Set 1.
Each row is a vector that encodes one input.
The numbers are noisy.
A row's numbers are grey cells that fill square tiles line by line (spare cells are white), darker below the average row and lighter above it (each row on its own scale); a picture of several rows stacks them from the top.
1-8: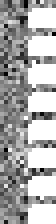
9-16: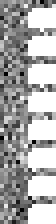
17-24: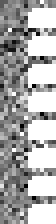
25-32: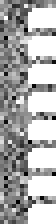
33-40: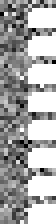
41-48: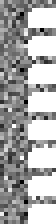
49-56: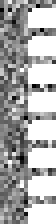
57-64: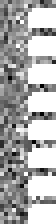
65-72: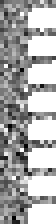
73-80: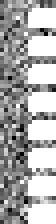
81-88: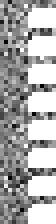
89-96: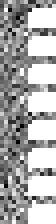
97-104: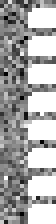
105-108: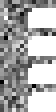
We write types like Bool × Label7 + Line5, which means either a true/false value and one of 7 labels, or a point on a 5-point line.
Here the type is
Label8.
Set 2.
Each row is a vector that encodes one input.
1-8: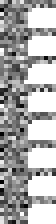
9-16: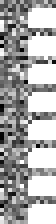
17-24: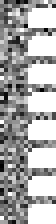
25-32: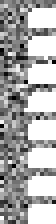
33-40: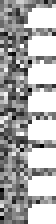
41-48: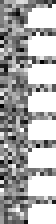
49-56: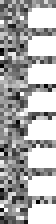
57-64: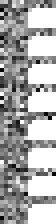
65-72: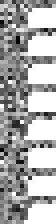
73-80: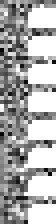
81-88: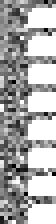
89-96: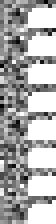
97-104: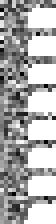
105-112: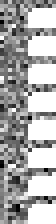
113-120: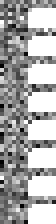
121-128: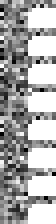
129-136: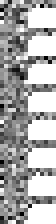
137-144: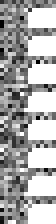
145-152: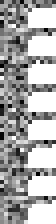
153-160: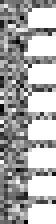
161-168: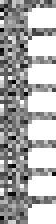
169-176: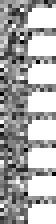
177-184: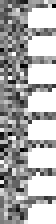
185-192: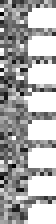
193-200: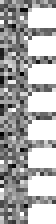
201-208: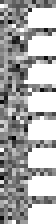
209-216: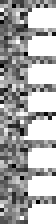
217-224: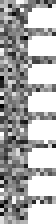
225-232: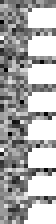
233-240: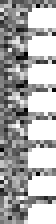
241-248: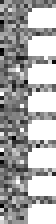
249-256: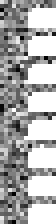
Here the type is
Bool × Bool × Bool.
